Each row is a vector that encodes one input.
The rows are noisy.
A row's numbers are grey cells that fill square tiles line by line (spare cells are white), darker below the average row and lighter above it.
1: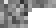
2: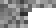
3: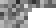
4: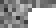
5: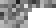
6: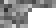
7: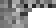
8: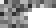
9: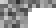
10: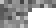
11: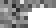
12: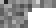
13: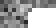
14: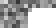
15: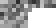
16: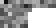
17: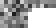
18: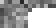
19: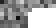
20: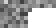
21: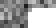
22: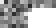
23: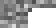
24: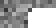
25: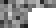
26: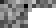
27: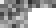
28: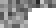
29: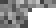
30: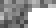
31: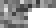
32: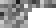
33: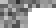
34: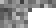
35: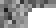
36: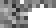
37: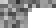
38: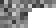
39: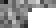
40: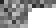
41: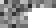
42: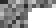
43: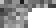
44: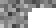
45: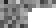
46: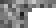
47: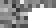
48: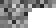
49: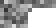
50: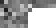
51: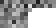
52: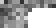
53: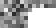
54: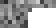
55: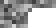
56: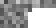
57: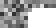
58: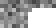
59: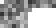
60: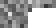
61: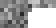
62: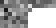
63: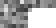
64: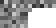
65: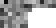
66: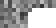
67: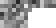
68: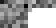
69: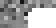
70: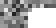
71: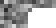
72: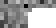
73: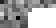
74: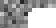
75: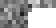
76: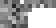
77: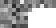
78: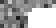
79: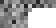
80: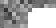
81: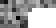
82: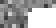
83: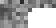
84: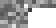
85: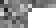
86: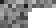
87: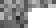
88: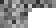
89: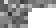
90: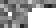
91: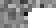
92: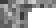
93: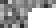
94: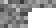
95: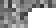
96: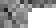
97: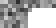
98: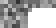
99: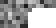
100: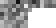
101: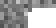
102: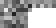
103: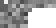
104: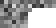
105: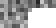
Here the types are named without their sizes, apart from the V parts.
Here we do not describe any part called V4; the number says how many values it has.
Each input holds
a label and a true/false value, together with a list of values of V4.
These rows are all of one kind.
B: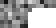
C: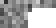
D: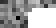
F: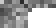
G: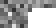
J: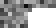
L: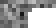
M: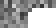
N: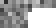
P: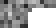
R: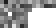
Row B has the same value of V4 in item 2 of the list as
C and N.
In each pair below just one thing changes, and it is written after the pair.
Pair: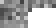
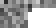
the true/false value
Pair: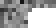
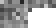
the value of V4 in item 1 of the list
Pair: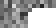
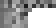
the value of V4 in item 1 of the list
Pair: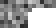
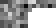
the label
